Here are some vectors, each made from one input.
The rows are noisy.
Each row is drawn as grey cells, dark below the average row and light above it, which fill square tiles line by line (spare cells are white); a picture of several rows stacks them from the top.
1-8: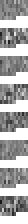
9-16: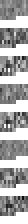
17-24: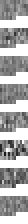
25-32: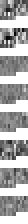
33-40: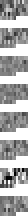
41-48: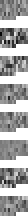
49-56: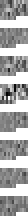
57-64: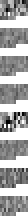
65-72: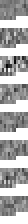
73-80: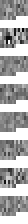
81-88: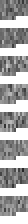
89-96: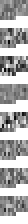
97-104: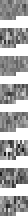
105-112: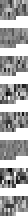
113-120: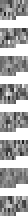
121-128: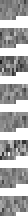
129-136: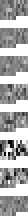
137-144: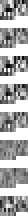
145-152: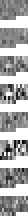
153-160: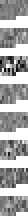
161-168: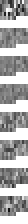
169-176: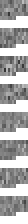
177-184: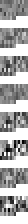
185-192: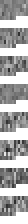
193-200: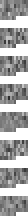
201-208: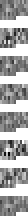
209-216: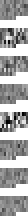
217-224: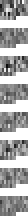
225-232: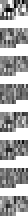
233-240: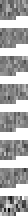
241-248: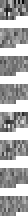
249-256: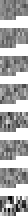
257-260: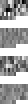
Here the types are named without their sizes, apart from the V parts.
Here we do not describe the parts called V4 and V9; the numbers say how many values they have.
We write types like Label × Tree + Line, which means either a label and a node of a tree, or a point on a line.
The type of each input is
Bool × Label × Tree × V9 + V4.
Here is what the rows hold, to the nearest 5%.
About 90% of them hold a label, a node of a tree, a true/false value and a value of V9. The rest hold a value of V4.
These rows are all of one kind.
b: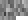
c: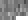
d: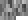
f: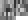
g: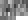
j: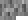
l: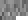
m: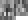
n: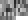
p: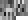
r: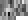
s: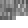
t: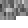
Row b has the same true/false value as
n, p and r.
